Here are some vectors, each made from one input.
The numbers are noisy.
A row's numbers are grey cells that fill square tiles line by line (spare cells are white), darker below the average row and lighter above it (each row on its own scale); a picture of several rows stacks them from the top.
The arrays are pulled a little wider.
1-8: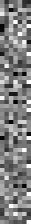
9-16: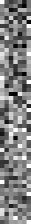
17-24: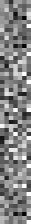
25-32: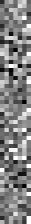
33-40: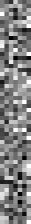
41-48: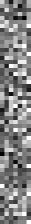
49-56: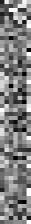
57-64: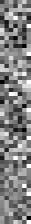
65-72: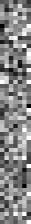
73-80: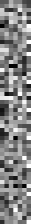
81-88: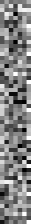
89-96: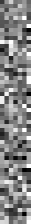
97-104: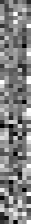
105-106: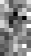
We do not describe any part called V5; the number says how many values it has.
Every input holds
a node of a 9-node tree, a true/false value and a value of V5.
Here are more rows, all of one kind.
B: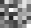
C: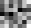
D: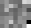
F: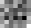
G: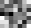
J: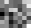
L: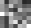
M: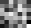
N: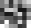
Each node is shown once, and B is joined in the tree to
F.
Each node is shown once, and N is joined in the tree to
F and L.
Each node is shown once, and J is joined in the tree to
C and G.
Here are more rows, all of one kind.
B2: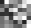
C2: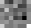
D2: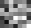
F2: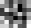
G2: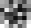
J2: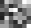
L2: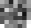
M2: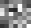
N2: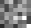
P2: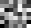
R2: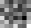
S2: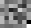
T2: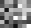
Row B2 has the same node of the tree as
G2, P2 and T2.
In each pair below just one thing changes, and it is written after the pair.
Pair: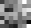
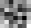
the true/false value
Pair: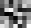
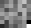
the true/false value
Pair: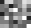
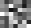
the node of the tree
